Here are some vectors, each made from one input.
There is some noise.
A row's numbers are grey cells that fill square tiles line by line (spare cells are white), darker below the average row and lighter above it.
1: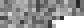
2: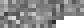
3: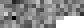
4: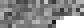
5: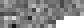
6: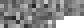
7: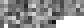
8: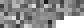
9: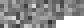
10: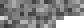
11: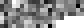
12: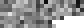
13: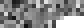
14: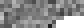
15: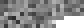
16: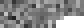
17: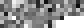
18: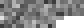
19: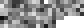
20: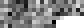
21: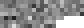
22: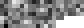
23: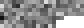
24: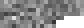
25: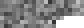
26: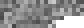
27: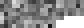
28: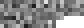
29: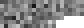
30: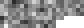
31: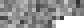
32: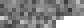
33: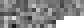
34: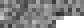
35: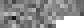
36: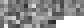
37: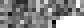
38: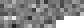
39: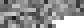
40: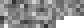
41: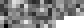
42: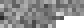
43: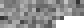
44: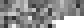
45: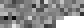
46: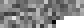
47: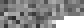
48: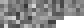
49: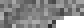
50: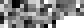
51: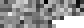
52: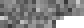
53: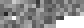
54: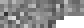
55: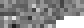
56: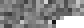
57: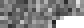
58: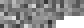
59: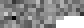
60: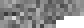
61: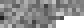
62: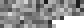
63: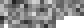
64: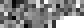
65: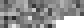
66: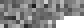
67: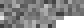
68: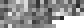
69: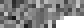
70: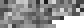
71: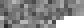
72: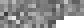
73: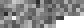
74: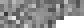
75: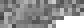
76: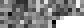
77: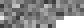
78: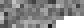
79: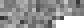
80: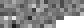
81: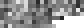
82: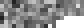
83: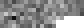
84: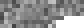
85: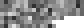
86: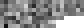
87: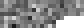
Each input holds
four true/false values.
